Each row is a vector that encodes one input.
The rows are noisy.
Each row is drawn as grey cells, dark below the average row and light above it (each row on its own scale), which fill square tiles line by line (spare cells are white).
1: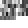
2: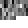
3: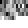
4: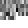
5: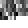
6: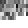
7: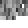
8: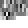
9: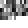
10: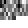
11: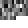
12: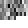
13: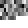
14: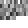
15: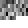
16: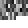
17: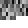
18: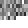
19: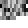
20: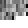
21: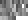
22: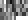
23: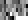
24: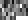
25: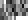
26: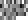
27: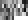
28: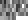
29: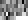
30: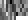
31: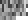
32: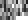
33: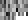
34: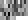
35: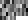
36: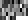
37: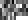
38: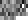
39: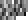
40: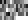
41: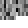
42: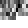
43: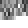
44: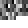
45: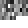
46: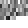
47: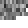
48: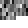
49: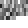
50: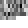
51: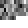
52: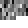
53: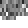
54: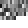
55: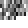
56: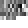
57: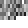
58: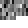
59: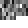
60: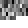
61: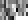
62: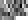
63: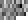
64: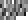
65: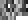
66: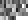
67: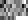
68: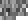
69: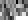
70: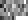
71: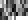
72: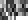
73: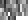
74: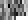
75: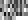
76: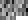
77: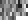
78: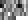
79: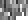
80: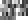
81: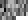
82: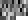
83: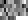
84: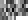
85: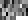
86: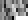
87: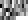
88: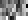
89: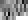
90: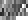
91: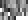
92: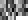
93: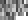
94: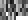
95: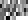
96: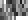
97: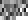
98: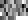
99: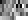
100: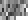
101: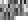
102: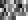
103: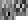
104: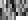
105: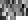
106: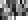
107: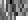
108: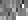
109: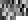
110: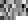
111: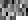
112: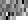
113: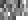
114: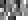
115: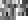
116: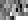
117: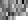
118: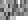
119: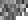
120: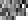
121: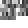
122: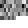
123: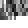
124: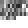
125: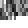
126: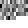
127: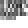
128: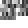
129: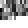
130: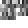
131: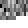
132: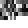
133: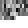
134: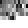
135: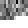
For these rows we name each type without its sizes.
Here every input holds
a list of points on a line.
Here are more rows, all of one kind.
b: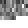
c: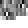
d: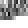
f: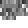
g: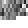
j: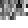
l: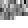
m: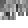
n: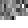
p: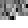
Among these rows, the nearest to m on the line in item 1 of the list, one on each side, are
j and p.
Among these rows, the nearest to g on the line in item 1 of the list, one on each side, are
d and l.
